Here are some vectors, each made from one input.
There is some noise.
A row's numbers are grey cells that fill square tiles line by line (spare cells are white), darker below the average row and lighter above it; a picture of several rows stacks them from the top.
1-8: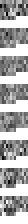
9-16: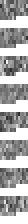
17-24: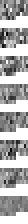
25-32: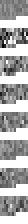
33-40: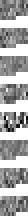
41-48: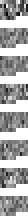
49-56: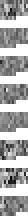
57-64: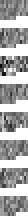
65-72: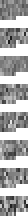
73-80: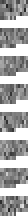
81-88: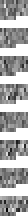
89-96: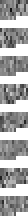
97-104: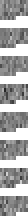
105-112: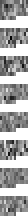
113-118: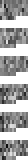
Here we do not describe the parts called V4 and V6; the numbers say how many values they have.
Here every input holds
a point on a 5-point line, a true/false value, a value of V4 and a value of V6.
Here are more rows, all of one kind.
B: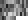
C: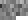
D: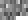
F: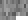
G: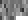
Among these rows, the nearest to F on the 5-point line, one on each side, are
B and D.
